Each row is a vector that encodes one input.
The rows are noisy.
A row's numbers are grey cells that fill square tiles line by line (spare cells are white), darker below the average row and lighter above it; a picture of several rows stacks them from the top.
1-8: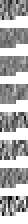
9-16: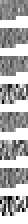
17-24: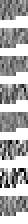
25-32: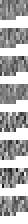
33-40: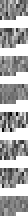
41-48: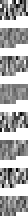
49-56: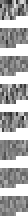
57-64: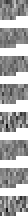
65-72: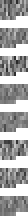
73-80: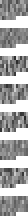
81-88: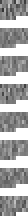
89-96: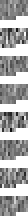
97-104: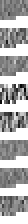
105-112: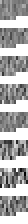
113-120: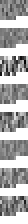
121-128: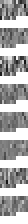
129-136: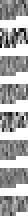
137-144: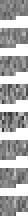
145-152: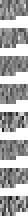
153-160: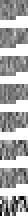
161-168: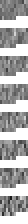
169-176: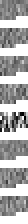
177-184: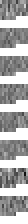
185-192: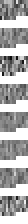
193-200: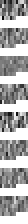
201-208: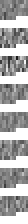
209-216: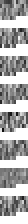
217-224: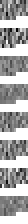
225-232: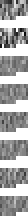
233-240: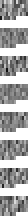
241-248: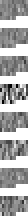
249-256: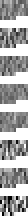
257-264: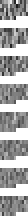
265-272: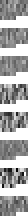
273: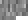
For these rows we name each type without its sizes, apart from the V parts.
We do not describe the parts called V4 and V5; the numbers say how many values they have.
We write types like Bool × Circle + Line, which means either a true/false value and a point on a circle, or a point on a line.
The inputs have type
(Bool × Bool × Bool × Bool + Line) × V4 × V5.
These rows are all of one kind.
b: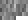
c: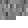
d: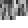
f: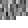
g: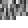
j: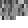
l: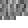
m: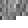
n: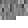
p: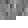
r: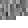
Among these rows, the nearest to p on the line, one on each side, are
c and l.
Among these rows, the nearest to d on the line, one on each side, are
l and m.
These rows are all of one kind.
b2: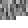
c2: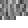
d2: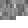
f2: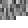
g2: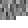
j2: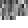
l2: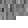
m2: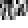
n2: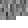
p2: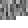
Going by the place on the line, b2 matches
g2 and p2.
